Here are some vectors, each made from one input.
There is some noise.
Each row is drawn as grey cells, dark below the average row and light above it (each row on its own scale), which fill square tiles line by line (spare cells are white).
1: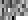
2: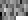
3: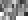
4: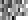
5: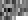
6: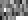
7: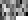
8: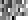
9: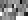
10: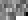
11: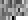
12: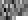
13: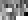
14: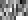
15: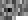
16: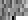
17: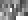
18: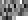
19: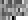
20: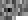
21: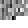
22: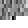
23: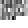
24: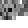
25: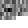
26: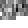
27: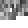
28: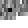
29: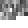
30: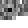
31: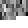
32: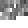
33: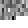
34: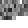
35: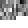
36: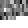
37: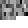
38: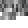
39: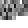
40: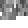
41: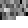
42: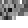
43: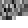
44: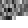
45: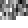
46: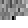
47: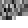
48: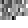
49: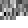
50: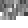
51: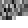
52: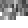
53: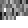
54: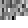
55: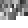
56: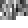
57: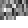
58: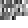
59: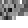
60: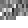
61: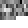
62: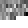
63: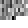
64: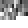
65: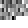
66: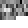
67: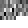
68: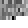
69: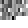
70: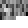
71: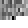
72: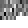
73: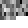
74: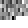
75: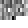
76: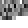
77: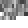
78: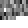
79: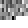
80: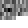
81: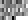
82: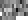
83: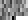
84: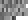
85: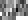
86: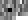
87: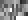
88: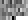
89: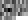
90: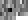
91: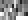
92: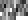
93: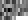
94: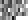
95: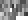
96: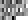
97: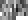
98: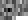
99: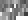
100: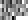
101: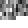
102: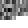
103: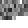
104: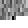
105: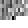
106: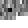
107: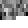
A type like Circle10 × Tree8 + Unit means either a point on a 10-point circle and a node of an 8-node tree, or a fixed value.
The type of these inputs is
(Circle6 + Unit) × Label11 + Line4 × Line4.
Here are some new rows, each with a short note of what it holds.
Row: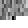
one of 11 labels
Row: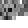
a point on each of two 4-point lines
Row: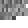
one of 11 labels
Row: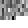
one of 11 labels
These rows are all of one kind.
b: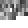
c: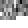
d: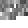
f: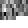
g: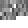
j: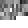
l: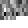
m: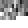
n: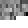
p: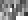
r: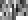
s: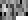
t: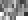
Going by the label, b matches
f, p, r and s.
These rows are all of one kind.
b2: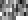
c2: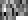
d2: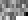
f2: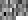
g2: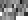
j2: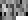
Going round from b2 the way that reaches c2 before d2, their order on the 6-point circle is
b2, f2, c2, j2, d2, g2.
